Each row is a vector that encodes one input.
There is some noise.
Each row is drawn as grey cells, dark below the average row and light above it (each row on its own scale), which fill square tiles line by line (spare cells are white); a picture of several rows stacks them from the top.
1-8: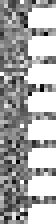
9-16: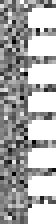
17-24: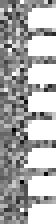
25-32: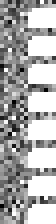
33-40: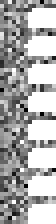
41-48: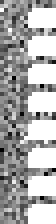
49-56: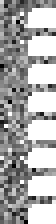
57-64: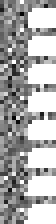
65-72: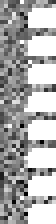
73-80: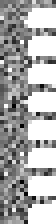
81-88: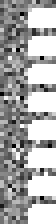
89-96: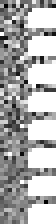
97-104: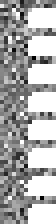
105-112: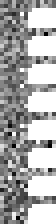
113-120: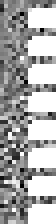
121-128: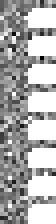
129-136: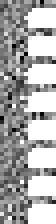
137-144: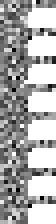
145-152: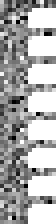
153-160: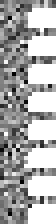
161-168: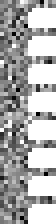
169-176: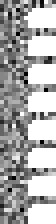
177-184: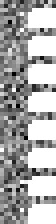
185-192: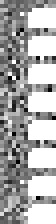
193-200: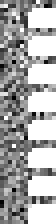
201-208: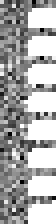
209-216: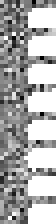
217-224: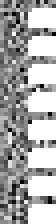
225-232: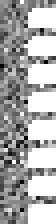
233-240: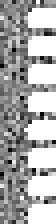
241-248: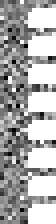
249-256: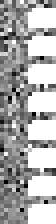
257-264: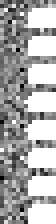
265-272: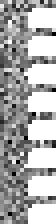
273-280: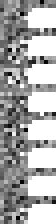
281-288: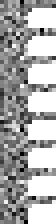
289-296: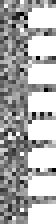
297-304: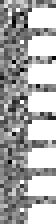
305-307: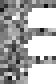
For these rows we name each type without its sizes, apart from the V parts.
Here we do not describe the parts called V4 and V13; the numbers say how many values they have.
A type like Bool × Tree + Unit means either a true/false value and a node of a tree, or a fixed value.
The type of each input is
Circle × Line + V4 × V13.
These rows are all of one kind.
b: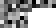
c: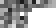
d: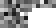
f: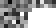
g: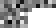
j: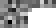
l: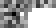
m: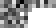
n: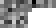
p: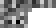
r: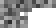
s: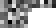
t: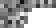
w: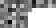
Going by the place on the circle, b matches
d, g, l and r.
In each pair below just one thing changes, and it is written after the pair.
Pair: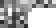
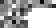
the value of V13
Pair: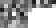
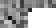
the value of V13
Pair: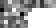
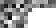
the value of V13
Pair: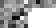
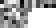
the value of V4
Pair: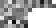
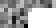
the value of V13
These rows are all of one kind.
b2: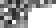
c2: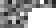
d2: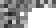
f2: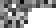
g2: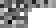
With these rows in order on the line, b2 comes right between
d2 and g2.
